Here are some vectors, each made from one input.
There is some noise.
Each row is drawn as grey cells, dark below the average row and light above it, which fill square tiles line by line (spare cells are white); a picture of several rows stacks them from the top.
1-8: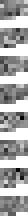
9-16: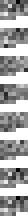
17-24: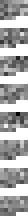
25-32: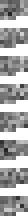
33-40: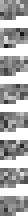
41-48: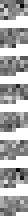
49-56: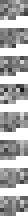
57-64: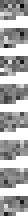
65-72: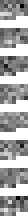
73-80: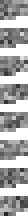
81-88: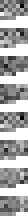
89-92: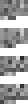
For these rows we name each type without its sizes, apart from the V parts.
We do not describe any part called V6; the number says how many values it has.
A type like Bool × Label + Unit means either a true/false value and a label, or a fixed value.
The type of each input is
(Bool × Bool × Bool + V6) × Label.
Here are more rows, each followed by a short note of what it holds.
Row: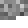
a label and three true/false values
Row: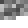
a label and three true/false values
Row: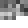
a label and a value of V6
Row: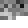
a label and a value of V6
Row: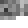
a label and three true/false values
